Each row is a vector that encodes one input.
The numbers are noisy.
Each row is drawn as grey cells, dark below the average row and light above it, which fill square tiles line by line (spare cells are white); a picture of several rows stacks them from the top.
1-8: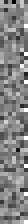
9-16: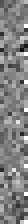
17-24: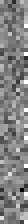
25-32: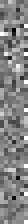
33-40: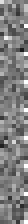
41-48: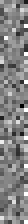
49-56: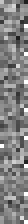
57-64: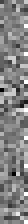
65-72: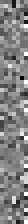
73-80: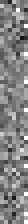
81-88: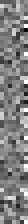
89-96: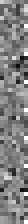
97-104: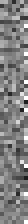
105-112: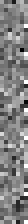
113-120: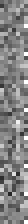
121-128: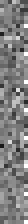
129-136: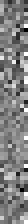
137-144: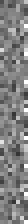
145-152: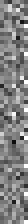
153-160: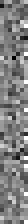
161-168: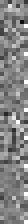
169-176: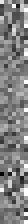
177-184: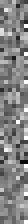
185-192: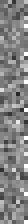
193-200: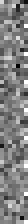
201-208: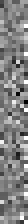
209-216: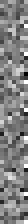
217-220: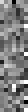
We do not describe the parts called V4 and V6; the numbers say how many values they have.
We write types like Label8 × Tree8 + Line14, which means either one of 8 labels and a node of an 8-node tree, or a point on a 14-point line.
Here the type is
Bool × List2(Line8) × V4 × V6.
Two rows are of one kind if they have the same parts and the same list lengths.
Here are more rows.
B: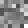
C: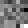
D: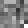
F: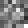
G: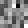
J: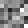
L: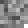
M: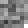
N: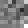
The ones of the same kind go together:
B, D, G, J
C, N
F, L, M

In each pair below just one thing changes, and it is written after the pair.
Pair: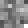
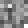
the value of V6
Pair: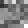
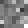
the place on the 8-point line in item 1 of the list
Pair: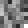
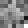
the value of V4
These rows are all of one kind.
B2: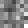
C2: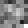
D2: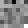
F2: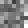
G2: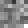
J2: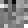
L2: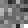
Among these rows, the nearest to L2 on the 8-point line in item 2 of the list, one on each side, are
C2 and D2.
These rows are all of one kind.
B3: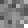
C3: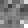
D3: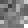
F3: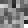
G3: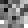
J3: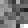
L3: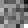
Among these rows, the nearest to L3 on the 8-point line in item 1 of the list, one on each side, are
B3 and F3.
